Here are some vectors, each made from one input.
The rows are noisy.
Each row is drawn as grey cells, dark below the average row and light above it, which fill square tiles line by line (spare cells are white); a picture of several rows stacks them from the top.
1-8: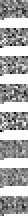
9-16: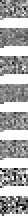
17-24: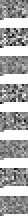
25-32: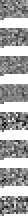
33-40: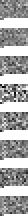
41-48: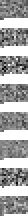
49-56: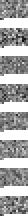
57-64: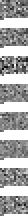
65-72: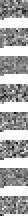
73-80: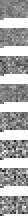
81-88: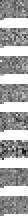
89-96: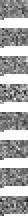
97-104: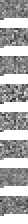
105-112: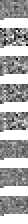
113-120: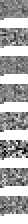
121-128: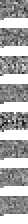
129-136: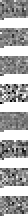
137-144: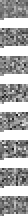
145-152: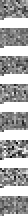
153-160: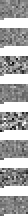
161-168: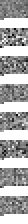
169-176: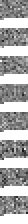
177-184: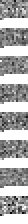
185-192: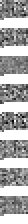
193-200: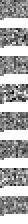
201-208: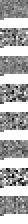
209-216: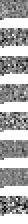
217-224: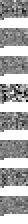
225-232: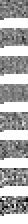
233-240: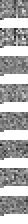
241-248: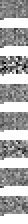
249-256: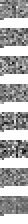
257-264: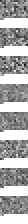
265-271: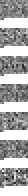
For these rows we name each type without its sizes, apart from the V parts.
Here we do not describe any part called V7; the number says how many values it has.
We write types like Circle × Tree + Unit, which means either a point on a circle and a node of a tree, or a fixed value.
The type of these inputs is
((Bool × Bool × Bool × Bool + Line) × Circle + V7) × Label.
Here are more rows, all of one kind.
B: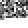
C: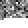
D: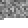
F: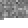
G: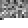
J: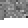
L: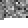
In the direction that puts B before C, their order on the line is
B, J, F, G, C, D, L.
